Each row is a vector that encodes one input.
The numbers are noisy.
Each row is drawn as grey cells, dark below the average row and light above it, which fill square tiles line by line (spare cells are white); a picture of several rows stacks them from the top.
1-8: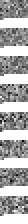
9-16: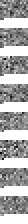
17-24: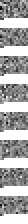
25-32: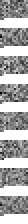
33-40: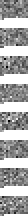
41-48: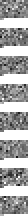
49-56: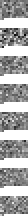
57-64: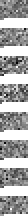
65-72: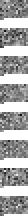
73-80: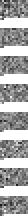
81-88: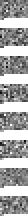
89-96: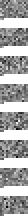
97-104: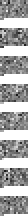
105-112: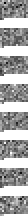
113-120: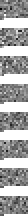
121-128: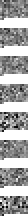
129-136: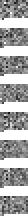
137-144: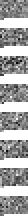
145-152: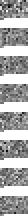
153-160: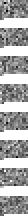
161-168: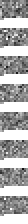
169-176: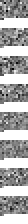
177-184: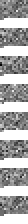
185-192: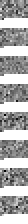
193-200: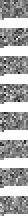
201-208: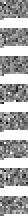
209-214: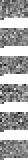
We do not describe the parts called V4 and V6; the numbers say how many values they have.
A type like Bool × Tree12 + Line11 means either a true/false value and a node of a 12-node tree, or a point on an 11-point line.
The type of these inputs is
(Label8 + Tree9) × V6 + Line8 × V4.
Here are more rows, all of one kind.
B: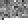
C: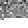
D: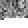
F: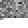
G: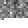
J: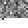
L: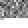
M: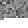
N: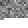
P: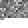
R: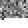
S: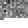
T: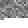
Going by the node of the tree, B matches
L and P.
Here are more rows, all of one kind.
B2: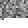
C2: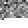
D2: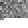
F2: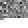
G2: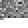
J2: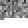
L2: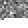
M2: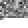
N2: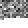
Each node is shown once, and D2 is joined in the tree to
B2, F2, G2 and L2.
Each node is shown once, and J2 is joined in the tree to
B2.
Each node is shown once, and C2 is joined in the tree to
L2.
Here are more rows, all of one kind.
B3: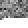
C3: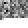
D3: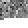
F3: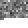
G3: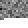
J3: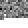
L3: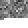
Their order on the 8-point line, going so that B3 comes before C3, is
G3, J3, B3, C3, D3, F3, L3.
